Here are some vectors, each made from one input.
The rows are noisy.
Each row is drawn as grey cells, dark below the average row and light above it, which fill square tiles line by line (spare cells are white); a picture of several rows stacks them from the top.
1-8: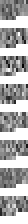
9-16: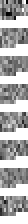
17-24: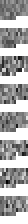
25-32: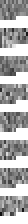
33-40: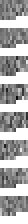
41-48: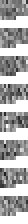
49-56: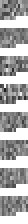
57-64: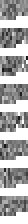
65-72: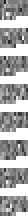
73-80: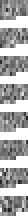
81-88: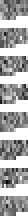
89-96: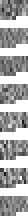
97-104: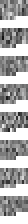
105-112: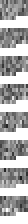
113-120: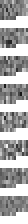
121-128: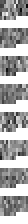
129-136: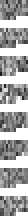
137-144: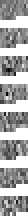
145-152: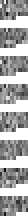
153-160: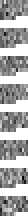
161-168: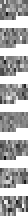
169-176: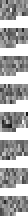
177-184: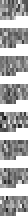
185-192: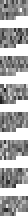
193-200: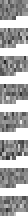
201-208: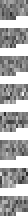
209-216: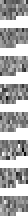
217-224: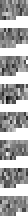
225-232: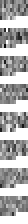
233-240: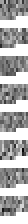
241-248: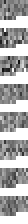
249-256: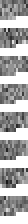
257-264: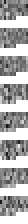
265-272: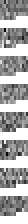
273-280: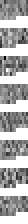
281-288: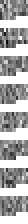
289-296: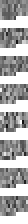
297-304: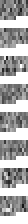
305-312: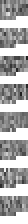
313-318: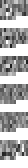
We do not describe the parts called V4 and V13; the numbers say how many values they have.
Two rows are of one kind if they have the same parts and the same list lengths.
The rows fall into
2 kinds.
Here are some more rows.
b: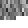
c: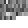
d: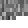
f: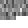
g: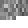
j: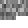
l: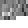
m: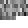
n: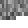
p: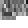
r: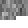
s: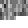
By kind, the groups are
b, c, d, g, l, n, p, r
f, j, m, s

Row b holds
three true/false values, a value of V4 and a value of V13.
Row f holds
a point on an 8-point line and a value of V4.
